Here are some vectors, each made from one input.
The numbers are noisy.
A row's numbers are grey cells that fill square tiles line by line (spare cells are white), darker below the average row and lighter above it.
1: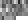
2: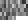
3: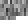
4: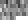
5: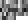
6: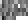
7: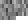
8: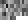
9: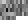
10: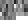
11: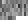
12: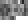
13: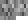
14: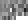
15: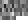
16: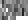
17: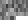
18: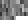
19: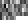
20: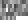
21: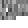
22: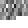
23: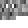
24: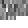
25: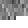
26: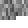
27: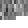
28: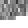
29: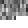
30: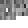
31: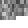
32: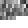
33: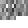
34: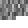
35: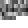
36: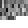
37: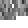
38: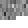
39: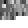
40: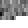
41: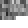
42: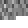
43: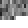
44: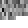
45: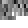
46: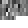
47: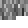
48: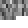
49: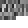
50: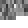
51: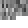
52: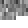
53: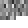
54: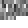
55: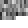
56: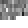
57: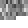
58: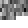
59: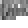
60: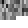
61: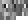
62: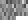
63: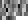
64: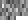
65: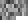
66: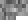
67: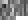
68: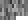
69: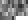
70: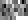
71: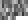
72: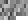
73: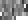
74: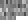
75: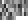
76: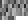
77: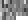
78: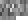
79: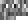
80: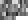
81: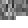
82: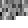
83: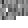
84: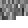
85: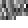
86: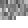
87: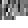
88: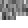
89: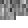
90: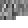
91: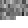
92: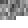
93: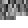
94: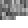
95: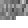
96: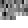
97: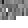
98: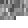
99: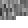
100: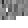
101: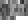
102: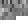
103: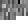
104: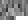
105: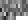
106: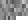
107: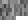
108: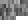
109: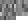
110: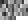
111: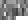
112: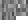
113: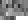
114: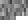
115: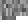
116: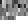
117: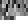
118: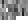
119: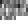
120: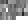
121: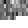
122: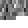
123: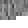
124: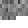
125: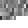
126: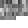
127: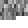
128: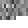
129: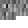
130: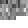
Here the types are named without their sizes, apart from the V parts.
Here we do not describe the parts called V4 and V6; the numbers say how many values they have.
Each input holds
a point on a line and a value of V4, together with either a fixed value, or a true/false value and a value of V6.
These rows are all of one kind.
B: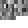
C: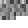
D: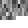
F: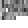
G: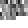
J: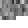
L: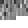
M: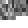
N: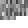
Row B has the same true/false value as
D, L and M.
